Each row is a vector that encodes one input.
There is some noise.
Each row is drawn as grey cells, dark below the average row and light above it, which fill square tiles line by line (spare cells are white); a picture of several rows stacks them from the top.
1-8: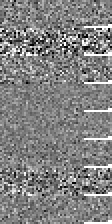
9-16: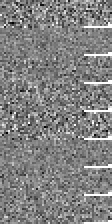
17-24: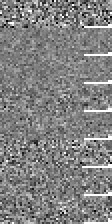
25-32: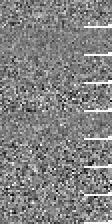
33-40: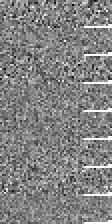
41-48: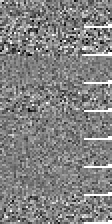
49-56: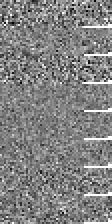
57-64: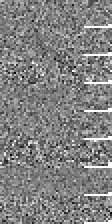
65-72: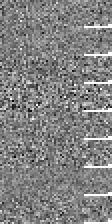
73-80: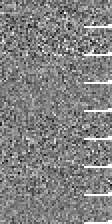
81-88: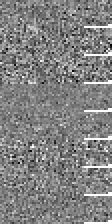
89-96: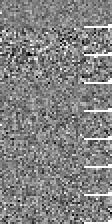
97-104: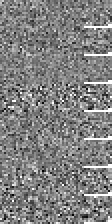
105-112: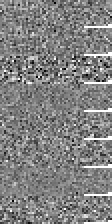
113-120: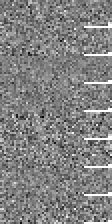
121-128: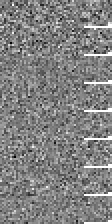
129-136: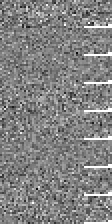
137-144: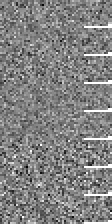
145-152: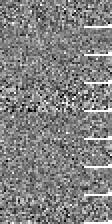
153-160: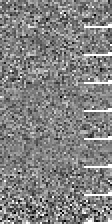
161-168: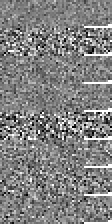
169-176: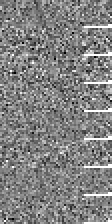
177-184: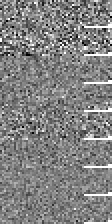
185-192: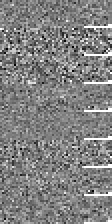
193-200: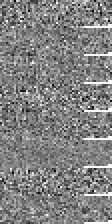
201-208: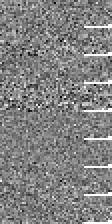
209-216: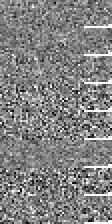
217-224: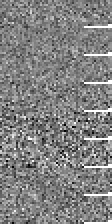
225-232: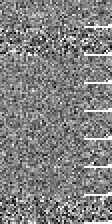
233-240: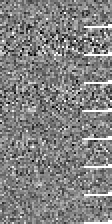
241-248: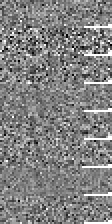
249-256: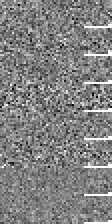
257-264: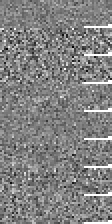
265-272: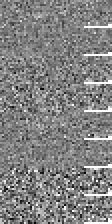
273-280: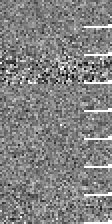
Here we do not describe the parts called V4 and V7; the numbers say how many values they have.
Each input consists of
either a point on a 6-point circle, or a point on a 9-point circle and a value of V7, or a value of V4.
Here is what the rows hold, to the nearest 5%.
About 20% of them hold a point on a 6-point circle. About 60% of them hold a point on a 9-point circle and a value of V7. The rest hold a value of V4.
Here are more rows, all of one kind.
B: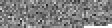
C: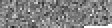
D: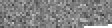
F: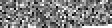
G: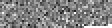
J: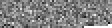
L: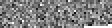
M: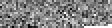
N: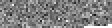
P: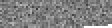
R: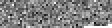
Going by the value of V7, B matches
C, L and N.
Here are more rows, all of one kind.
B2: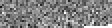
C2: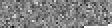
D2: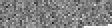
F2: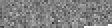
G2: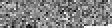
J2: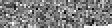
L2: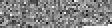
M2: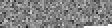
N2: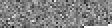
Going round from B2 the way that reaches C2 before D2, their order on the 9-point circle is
B2, G2, M2, L2, C2, J2, N2, F2, D2.
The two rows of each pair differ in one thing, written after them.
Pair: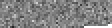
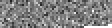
the place on the 9-point circle
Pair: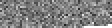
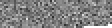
the value of V7
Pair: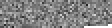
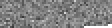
the value of V7
